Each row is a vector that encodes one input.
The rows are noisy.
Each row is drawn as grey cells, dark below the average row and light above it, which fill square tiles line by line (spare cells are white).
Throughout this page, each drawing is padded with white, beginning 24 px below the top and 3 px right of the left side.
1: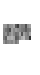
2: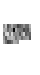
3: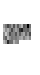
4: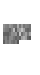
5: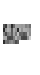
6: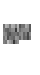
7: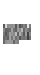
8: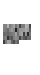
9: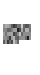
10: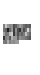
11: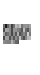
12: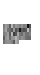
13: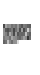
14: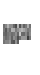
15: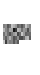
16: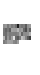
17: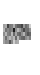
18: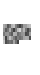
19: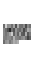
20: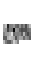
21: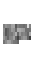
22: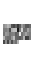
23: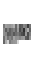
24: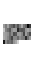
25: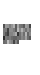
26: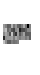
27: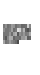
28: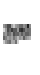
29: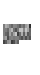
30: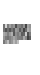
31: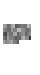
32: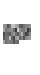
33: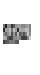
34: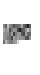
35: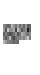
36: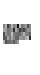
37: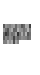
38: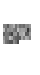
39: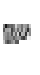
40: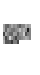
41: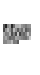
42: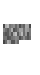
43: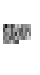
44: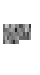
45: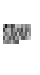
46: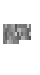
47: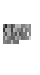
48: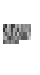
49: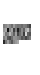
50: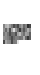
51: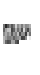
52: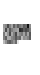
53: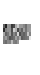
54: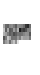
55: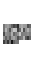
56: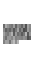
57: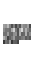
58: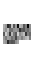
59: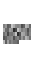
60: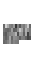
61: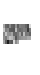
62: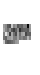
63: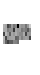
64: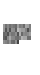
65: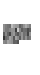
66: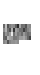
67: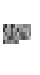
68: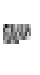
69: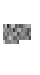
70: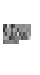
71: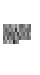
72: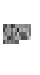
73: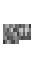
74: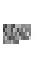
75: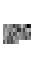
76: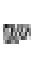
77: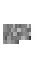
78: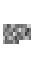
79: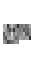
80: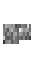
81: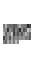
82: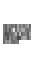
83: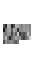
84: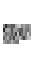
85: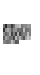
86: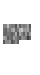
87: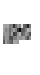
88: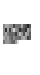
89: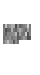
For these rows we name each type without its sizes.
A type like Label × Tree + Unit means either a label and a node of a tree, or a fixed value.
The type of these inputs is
Line × List(Circle).
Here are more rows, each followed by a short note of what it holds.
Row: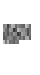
a point on a line, together with a list of one item
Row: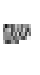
a point on a line, together with the empty list
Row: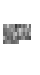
a point on a line, together with a list of one item
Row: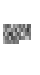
a point on a line, together with a list of one item
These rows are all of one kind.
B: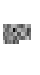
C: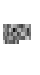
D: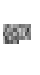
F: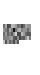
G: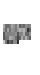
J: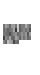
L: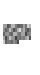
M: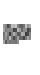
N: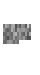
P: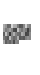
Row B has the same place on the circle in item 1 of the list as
C and F.
